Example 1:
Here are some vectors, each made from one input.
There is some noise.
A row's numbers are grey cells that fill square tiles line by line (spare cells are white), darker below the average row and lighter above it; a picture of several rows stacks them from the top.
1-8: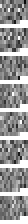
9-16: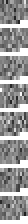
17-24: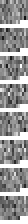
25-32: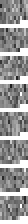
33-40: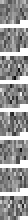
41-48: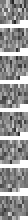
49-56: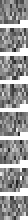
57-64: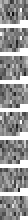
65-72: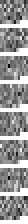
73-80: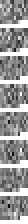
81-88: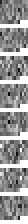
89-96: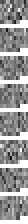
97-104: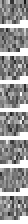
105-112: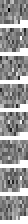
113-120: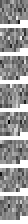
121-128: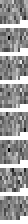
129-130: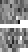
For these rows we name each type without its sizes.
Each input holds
either a point on a circle and a true/false value, or a label.
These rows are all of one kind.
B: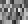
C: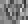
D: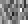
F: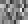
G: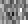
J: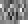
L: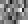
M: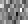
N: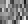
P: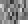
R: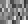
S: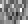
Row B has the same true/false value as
N and R.
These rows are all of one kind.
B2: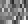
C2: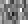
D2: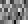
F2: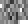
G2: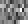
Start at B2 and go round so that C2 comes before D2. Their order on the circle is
B2, C2, F2, G2, D2.
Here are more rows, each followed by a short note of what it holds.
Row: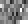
a point on a circle and a true/false value
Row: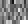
a point on a circle and a true/false value
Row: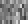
a label
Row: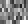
a point on a circle and a true/false value
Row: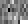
a label
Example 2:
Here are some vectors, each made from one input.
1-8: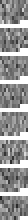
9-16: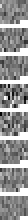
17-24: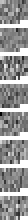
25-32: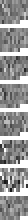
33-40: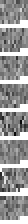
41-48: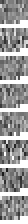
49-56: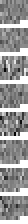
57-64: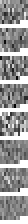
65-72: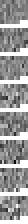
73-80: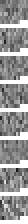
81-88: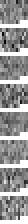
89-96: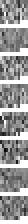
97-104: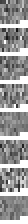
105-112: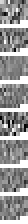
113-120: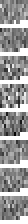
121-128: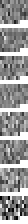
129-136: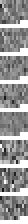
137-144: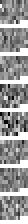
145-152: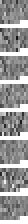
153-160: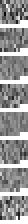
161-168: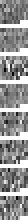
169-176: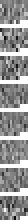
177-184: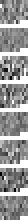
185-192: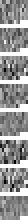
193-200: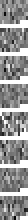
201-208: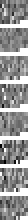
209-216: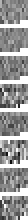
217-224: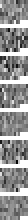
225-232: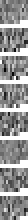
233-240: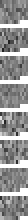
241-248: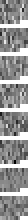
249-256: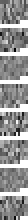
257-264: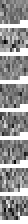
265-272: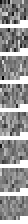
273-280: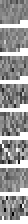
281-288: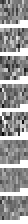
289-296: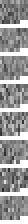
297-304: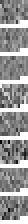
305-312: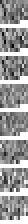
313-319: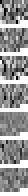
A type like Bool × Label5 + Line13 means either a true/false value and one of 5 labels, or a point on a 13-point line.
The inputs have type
Circle9 × (Tree17 + Unit) + Tree10 + Unit.
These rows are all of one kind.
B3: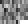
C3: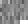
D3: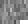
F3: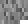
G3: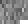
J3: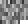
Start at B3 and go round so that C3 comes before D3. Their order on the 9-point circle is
B3, C3, G3, D3, F3, J3.
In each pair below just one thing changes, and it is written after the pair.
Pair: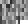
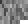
the place on the 9-point circle
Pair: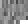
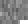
the place on the 9-point circle
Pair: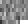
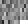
the place on the 9-point circle
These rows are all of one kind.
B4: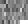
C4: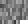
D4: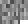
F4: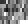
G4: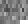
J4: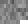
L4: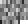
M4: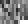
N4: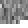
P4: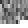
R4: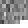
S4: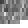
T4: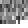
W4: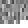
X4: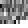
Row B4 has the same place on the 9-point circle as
F4, L4, N4 and P4.
